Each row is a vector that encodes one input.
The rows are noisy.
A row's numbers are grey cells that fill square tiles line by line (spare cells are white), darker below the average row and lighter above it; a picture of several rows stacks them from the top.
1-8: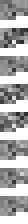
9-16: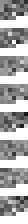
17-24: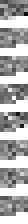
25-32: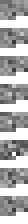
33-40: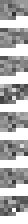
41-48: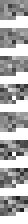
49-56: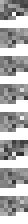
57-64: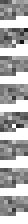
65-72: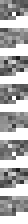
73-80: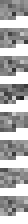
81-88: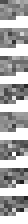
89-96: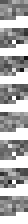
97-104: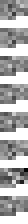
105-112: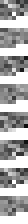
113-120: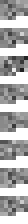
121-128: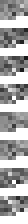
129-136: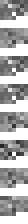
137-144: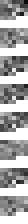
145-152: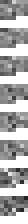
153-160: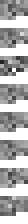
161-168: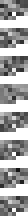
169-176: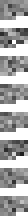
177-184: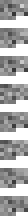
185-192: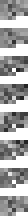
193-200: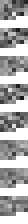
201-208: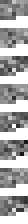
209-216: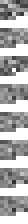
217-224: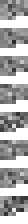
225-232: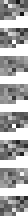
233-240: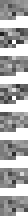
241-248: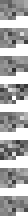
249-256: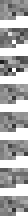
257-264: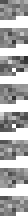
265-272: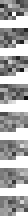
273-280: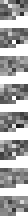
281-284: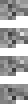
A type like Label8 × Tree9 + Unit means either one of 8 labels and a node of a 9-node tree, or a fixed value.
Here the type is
Line10 × Tree10 + List2(Line4 × Line6).
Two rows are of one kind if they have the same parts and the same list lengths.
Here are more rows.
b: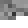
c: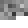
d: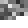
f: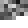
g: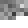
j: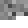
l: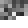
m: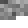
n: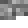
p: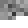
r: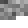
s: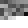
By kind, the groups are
b, c, g, j, p
d, f, l
m, n, r
s

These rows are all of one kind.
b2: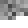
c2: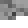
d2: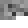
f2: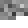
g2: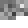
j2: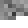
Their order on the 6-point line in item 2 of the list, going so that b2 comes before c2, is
b2, j2, d2, g2, f2, c2.
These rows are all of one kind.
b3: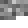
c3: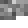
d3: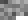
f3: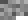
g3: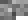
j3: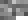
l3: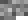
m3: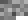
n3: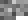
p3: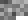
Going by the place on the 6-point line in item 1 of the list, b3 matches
f3, l3 and m3.
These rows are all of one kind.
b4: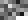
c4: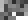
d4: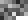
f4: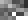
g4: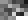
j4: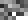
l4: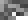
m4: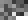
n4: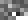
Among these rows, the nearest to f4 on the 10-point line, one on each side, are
l4 and n4.
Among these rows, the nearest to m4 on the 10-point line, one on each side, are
c4 and g4.
